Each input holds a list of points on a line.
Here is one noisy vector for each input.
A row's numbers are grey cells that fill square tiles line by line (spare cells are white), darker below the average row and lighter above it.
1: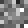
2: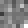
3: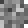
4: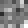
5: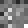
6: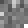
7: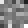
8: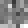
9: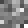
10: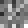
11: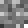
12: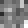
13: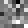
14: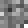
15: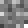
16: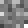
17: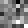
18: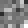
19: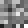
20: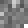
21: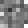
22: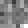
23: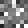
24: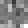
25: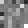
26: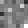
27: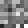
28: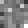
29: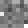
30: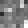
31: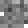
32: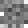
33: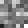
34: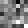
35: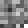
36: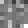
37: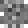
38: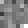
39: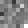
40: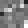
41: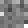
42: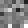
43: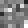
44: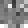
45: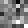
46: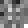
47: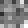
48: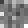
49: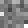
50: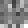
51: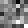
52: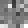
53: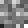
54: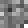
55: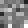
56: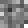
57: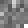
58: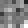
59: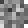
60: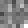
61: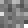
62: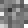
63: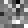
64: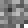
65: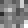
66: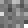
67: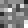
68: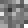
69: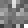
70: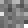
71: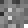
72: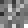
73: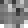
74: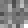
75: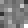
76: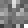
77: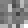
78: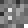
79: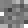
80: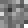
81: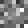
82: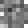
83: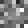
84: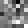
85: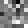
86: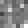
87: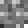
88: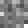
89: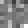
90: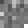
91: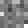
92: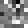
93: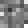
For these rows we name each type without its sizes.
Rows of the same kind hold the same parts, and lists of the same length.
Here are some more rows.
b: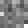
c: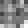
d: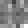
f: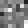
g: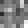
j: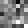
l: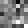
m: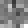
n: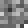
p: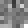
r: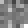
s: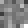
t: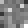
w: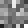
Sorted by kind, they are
b, n, w
c, d, f, g, m, p, r, s, t
j, l

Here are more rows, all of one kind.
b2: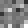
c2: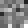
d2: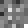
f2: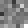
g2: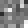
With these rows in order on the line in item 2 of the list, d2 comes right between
f2 and g2.
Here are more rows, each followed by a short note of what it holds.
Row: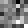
the empty list
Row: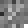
a list of two items
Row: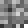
a list of one item
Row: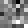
the empty list
